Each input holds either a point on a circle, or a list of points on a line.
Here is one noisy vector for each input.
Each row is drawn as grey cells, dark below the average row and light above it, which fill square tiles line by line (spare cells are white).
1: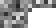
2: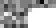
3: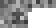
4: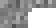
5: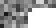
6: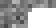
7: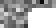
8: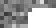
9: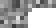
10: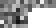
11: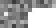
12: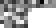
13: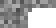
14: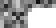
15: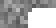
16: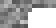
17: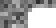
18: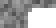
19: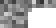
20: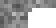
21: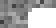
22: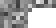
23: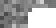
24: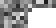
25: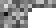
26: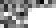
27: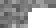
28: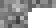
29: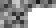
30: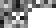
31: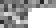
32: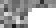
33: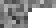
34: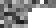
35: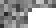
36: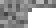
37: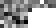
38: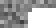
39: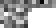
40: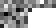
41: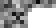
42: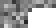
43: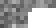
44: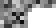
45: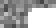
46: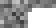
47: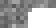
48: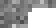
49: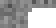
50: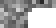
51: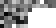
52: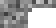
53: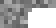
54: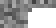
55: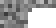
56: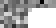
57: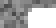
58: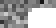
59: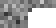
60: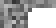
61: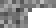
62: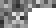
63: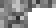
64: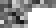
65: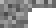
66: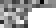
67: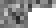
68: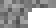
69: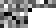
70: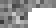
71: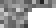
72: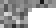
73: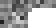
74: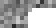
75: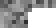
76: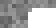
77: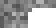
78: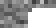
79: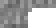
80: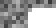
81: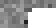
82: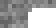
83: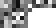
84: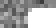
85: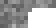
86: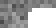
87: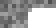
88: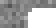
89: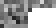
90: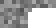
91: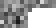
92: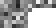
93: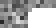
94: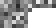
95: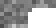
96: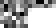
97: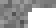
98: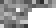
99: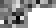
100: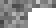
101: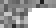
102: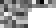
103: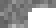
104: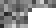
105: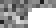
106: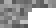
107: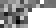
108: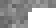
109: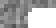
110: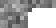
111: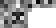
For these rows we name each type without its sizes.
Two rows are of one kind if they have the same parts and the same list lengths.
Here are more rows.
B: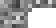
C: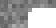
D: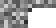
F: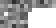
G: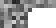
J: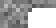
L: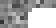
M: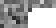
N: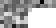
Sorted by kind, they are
B, N
C, L
D, J
F, G, M

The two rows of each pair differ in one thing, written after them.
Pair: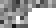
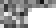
the place on the line in item 2 of the list
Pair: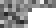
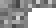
the place on the line in item 2 of the list
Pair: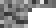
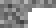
the place on the line in item 1 of the list
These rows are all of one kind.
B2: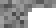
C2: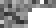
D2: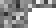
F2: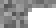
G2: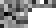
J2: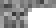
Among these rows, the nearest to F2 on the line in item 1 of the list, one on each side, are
C2 and D2.
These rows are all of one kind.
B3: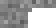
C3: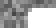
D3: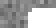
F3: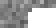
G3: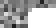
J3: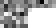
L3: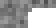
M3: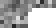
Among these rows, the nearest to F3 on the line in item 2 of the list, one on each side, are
B3 and G3.
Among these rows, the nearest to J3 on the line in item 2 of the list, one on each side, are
D3 and M3.
